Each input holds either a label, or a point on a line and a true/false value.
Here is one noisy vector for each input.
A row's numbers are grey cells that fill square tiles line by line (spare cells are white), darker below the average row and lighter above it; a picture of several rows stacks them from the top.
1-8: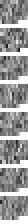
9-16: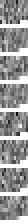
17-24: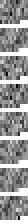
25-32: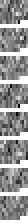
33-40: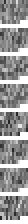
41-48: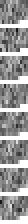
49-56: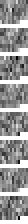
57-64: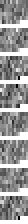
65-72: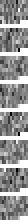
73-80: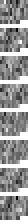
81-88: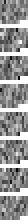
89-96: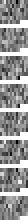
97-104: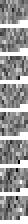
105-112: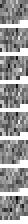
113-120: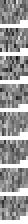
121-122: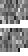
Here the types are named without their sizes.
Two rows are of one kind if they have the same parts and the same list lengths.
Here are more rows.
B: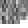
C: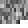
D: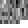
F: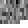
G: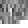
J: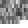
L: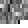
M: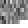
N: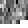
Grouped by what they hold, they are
B, G, J, M
C, D, F, L, N

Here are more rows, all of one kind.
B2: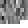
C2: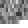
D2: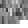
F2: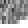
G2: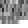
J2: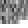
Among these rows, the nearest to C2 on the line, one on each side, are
D2 and G2.
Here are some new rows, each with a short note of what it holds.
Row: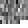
a label
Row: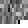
a label
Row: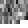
a label
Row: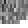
a point on a line and a true/false value
